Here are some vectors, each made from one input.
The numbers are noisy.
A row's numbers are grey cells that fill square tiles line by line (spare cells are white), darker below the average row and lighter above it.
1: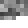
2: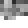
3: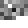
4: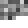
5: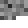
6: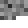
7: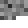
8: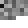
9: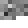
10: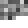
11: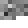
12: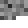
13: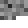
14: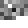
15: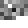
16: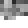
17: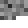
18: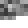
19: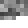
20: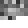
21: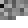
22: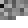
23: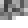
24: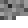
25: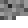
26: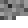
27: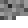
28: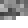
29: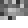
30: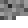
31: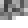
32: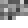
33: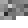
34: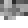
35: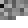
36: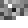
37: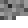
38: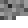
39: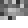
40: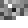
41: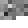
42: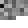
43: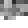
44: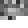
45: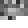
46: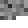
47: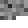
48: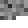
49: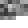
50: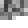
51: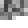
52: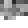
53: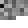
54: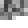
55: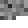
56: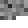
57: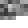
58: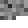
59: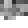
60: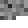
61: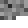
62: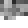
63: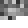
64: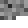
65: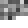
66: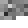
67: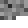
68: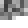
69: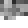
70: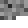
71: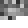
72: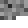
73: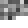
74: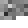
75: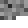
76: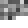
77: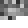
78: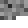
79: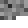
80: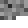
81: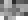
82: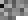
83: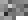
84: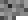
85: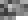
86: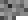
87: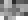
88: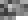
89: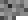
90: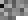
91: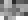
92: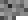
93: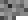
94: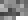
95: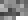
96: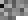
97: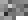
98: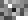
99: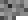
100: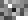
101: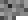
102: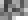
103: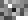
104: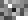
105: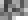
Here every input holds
one of 10 labels.
